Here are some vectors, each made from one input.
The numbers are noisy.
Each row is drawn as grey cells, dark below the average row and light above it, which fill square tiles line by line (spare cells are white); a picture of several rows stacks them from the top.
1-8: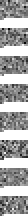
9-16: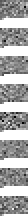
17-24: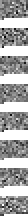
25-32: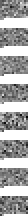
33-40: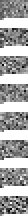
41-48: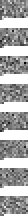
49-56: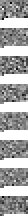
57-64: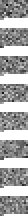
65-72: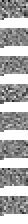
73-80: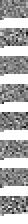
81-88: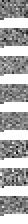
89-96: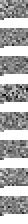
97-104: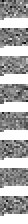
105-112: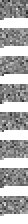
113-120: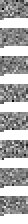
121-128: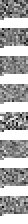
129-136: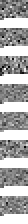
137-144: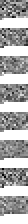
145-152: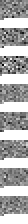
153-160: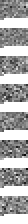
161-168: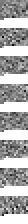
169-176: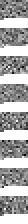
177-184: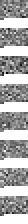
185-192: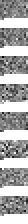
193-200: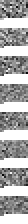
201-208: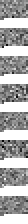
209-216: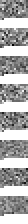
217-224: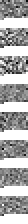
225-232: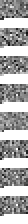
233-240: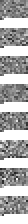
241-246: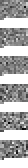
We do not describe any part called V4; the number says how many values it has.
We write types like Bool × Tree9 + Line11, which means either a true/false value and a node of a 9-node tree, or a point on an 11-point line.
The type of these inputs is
(Bool × Bool × Bool × (Circle5 × V4 + Tree9) + Unit) × Line7.
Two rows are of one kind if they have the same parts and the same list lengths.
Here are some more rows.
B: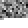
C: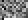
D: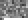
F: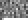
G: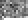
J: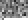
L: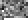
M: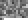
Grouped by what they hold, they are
B, J
C, D, F
G, L, M

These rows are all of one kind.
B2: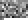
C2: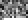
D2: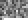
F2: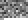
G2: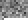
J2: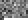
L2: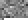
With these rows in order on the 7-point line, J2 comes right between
C2 and D2.
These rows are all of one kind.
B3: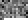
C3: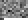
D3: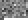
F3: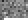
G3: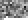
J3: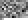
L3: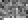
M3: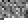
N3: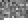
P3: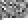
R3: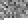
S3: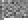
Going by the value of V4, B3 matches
C3, G3 and J3.
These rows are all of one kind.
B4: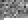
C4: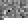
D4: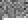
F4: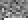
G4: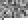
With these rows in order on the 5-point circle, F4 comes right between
B4 and D4.
